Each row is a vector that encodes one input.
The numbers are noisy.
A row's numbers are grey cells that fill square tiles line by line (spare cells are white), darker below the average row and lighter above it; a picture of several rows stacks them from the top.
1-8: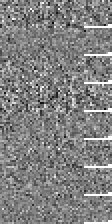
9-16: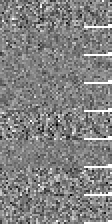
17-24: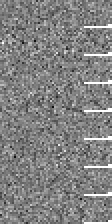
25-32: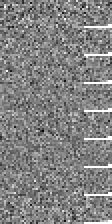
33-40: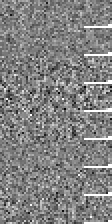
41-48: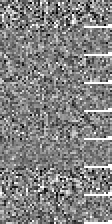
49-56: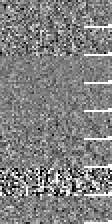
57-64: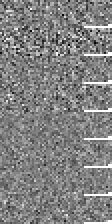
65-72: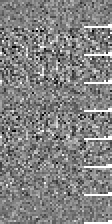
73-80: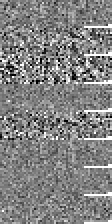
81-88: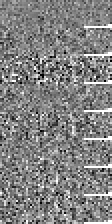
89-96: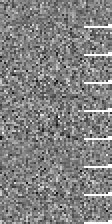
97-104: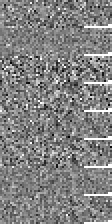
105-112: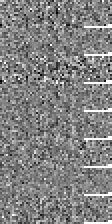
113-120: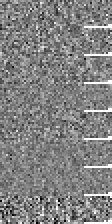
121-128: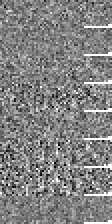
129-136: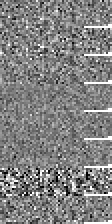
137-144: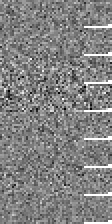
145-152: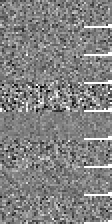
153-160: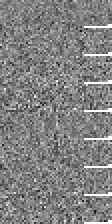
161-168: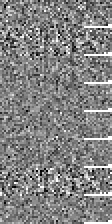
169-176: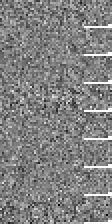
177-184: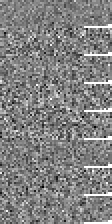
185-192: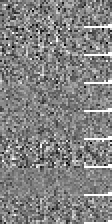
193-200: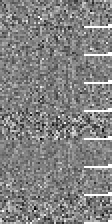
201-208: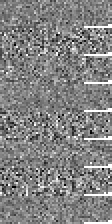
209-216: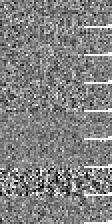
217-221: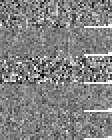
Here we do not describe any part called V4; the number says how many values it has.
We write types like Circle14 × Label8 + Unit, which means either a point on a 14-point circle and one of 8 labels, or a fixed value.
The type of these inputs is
(Label7 + Line5) × V4 + List3(Line6) + Tree9.
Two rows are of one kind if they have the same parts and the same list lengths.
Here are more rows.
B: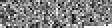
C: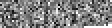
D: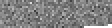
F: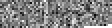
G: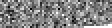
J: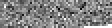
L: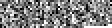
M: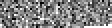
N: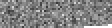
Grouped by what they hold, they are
B
C
D
F, M
G, N
J
L

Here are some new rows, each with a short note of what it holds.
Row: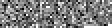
the empty list
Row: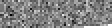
one of 7 labels and a value of V4
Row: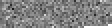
a list of two items
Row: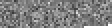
the empty list
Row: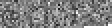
the empty list
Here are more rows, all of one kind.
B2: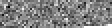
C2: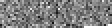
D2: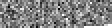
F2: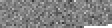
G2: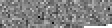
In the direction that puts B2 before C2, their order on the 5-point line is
B2, G2, F2, D2, C2.
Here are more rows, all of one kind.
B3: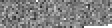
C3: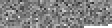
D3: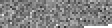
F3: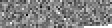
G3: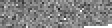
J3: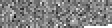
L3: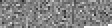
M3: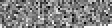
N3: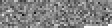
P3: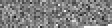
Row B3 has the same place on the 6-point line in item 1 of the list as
G3 and J3.
